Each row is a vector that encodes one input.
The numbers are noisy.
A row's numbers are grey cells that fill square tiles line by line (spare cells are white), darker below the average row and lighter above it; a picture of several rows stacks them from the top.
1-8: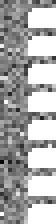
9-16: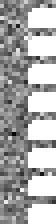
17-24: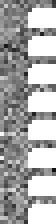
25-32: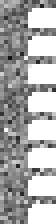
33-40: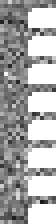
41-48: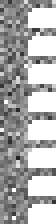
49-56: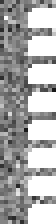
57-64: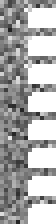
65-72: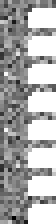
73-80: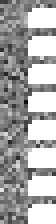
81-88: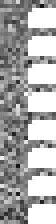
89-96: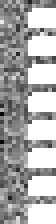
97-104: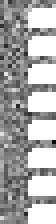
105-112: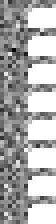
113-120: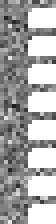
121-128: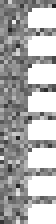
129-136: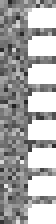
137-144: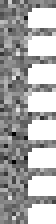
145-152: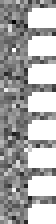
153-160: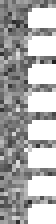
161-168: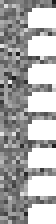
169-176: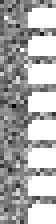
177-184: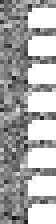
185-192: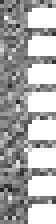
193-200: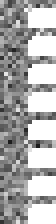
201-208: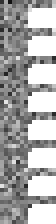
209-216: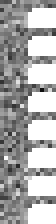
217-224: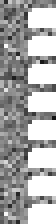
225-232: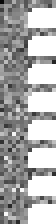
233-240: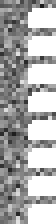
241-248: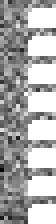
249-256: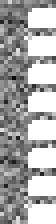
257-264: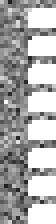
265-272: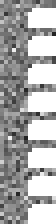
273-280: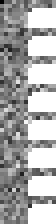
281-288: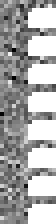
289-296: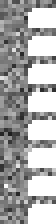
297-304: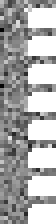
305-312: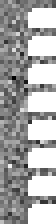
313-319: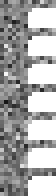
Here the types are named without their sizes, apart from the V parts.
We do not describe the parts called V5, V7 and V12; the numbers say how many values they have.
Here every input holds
either a true/false value, a value of V5, a value of V7 and a value of V12, or a list of points on a line.
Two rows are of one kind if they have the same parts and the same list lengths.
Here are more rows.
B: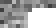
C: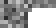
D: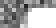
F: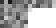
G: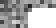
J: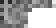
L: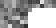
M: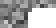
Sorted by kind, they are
B, G
C, L, M
D
F, J

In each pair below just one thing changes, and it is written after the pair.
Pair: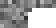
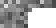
the value of V12
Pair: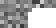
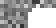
the value of V5
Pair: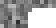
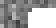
the value of V5
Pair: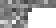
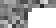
the value of V7
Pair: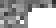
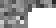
the true/false value
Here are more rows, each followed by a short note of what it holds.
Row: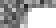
the empty list
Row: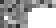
a list of one item
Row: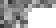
a list of one item
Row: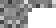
a list of two items
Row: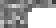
a true/false value, a value of V5, a value of V7 and a value of V12
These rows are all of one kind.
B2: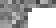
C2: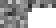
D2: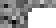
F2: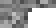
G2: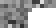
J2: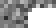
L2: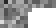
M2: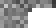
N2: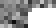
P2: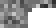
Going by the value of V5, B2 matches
C2, G2, J2 and L2.
